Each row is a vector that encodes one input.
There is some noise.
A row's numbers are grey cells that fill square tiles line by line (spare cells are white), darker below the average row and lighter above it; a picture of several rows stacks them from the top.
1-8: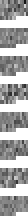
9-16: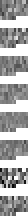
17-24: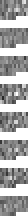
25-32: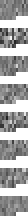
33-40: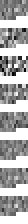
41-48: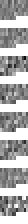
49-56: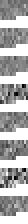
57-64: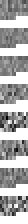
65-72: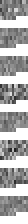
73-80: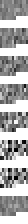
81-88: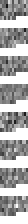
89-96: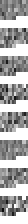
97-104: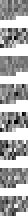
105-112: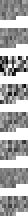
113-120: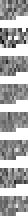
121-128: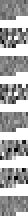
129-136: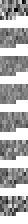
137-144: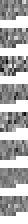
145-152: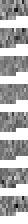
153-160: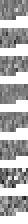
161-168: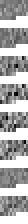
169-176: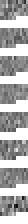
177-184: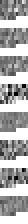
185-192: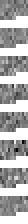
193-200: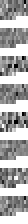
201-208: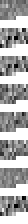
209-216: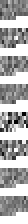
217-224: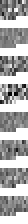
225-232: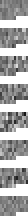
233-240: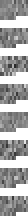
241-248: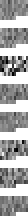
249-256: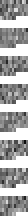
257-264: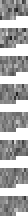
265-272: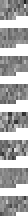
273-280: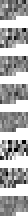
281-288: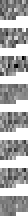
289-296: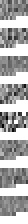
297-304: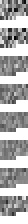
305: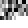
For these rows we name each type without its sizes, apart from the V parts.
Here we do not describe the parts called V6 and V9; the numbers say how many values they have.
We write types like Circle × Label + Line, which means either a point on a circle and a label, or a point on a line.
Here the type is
(Circle + Unit) × (Tree × V9 + V6).
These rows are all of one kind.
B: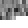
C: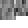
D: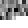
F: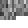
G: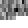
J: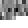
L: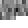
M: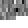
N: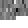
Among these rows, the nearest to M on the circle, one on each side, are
G and N.
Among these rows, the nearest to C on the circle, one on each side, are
D and F.
